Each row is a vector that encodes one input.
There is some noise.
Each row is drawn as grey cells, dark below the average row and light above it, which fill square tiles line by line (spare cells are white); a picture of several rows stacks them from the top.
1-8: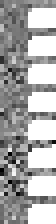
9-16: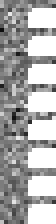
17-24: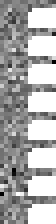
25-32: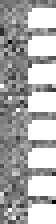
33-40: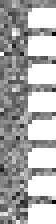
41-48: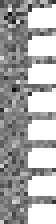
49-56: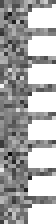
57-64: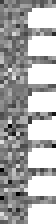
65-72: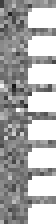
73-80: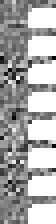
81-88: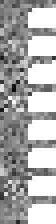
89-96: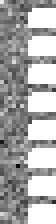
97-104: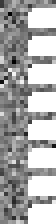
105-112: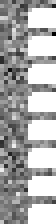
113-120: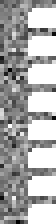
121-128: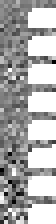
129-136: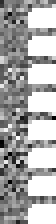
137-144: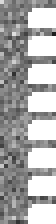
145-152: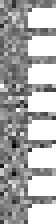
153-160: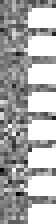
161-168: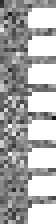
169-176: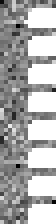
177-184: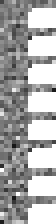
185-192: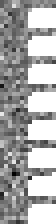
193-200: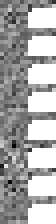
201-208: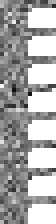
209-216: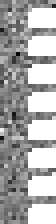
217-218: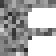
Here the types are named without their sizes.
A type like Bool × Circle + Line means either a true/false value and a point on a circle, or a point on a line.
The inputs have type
Bool × (Label + Tree) + List(Line).
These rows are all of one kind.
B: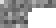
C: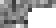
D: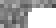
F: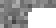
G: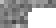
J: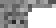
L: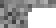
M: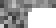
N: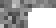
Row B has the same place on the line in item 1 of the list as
D, G and J.
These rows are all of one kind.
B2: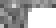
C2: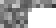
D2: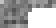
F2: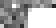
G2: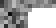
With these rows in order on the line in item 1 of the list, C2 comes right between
D2 and G2.
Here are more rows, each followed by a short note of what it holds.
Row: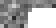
a list of one item
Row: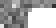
a list of three items
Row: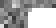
a list of three items
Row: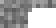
a list of two items
